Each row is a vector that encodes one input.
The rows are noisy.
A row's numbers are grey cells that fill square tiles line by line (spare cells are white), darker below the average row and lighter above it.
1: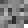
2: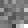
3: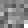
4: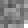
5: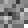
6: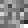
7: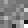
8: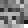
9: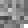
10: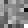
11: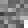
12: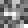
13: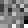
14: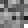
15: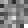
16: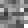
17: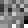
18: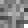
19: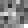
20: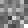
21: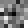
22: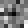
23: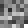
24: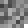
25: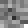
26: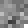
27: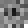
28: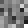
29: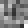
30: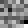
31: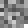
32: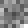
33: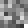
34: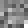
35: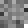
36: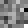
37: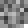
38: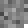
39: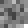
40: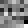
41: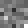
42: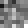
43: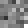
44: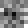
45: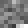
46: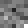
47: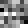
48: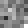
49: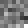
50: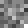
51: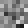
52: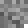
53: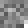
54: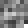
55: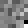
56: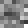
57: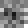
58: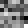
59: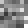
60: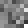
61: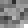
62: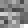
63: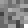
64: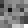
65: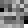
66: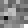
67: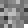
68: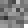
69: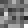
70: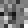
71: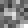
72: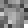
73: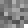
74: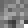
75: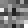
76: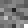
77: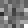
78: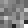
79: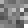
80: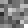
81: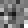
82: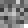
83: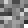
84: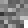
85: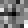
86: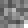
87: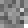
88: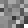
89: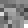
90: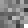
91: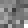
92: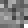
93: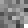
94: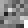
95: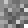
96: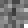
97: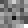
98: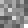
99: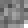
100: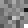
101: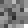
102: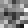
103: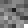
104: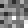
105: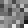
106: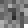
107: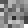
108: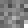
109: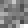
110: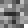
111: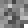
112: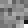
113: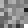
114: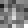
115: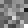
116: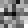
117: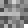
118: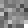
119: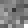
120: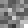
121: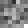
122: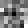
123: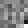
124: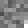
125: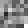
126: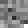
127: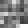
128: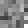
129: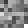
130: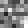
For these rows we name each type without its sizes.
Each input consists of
a label, together with either a label, or a point on a line.
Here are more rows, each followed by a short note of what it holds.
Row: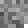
a label and a point on a line
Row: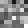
a label and a point on a line
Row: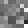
two labels
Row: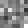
a label and a point on a line
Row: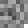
two labels
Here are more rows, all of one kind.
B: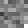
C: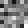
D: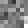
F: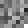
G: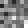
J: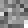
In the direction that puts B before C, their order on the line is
F, B, C, D, G, J.
